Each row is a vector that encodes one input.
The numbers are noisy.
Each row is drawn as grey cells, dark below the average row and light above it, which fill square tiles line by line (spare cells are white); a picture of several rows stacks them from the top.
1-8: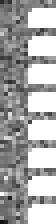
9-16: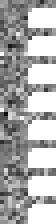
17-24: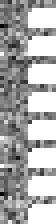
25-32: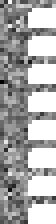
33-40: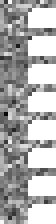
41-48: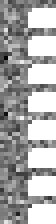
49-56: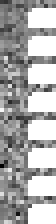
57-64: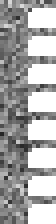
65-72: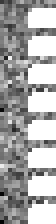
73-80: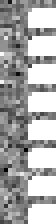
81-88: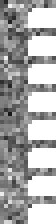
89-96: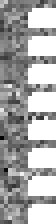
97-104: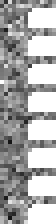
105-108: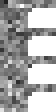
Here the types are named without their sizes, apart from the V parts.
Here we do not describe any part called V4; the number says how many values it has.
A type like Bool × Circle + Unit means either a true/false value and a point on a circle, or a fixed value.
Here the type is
(Line + Tree) × V4.
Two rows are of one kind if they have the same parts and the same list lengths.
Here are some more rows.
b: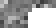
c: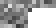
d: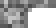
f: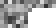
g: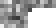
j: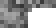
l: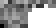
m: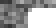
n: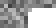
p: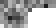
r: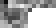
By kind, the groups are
b, d, j, l, m, n
c, f, g, p, r

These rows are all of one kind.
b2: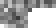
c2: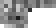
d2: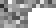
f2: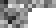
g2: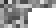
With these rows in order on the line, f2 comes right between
b2 and d2.
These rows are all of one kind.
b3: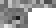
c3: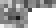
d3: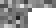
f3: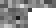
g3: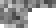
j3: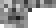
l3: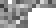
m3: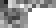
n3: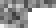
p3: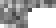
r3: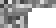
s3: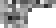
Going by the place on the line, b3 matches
l3 and m3.
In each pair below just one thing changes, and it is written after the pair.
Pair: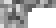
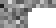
the place on the line
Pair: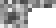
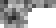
the value of V4
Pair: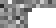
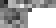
the value of V4
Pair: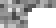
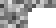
the place on the line
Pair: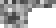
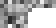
the place on the line
